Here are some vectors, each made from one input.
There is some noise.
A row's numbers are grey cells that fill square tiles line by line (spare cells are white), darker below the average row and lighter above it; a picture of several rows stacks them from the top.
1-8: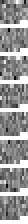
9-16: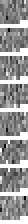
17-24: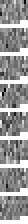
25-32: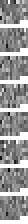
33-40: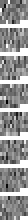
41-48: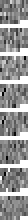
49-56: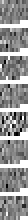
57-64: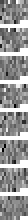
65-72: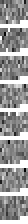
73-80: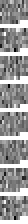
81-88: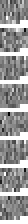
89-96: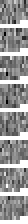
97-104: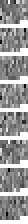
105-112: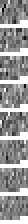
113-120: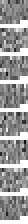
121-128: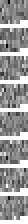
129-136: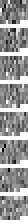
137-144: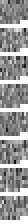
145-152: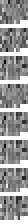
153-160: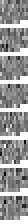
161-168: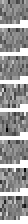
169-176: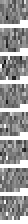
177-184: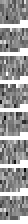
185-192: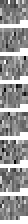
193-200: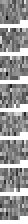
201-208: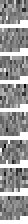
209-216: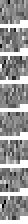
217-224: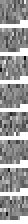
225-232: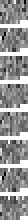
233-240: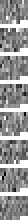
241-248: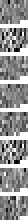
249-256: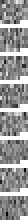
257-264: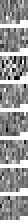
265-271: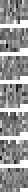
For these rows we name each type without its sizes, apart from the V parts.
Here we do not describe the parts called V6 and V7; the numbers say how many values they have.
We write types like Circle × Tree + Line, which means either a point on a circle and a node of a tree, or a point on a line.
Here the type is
Bool × (Circle + V7) × V6 + Unit.
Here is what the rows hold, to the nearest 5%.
A few of them hold a fixed value. The rest hold a true/false value and a value of V6, together with either a point on a circle, or a value of V7.
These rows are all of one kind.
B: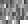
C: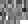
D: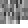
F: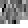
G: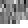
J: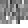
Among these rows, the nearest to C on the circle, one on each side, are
F and G.
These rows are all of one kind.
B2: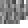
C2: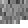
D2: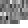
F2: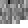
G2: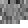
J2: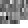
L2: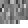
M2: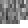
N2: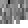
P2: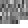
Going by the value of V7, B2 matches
F2 and N2.
